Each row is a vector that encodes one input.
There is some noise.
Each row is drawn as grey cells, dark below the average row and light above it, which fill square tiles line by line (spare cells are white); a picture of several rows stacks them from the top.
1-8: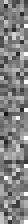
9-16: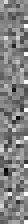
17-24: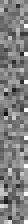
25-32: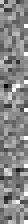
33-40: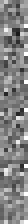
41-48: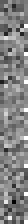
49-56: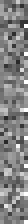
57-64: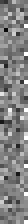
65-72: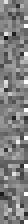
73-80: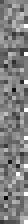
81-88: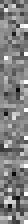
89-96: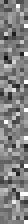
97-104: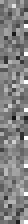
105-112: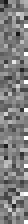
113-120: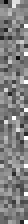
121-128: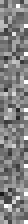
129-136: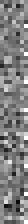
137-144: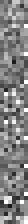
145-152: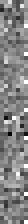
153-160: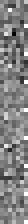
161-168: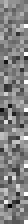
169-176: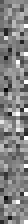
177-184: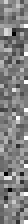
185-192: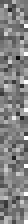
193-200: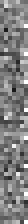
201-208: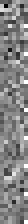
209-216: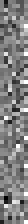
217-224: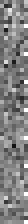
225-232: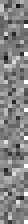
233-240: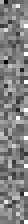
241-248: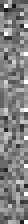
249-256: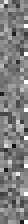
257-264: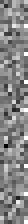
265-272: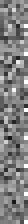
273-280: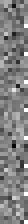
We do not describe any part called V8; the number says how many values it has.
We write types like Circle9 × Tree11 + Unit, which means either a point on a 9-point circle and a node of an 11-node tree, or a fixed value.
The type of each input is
Label7 × Label7 + Label10 × (Line6 + V8).
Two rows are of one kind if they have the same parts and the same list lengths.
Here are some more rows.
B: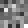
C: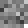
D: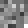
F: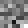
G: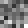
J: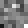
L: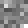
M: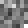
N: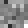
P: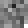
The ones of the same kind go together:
B, F, J, M
C, D, G, N, P
L

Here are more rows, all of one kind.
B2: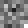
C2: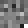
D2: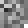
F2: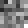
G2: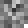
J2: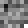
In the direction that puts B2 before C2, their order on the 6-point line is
J2, D2, G2, B2, C2, F2.
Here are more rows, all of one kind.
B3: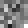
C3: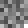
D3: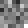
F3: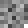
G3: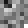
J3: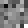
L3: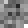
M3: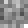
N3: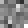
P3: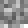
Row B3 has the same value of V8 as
C3, G3, L3 and N3.
